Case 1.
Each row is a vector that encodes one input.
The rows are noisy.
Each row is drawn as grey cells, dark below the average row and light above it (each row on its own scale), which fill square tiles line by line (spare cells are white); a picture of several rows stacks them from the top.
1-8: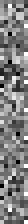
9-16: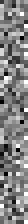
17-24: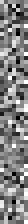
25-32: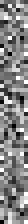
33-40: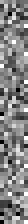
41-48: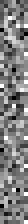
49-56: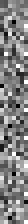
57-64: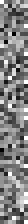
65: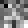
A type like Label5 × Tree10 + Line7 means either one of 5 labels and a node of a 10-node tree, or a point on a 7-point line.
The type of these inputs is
Bool × Bool × Bool + Unit.
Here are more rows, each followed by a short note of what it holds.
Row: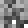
three true/false values
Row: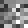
a fixed value
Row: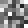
three true/false values
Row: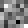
three true/false values
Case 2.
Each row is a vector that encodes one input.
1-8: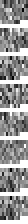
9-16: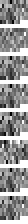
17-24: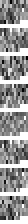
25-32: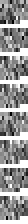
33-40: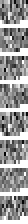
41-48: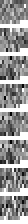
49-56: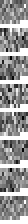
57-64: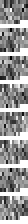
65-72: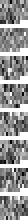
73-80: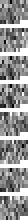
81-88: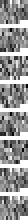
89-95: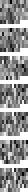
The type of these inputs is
Label8.
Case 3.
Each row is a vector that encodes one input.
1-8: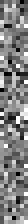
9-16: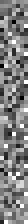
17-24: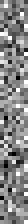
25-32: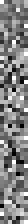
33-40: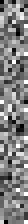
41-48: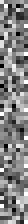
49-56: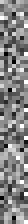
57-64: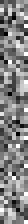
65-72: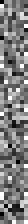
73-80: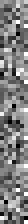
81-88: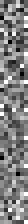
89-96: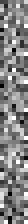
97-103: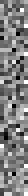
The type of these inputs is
Bool × Bool × Bool + Unit.
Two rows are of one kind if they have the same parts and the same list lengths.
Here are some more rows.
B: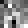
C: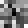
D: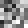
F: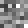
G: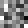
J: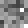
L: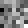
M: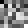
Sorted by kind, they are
B, C, D, F, G, J, M
L

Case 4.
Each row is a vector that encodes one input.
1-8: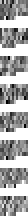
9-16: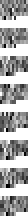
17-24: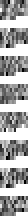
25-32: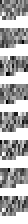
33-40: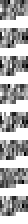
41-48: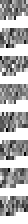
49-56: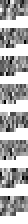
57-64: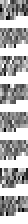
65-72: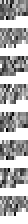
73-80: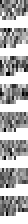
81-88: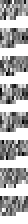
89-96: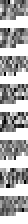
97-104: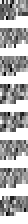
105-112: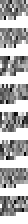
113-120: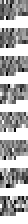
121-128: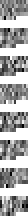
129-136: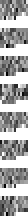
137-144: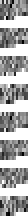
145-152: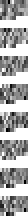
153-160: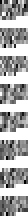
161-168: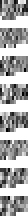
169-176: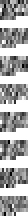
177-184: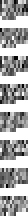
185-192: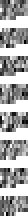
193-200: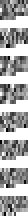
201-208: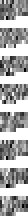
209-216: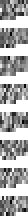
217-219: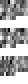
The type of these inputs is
Circle14.
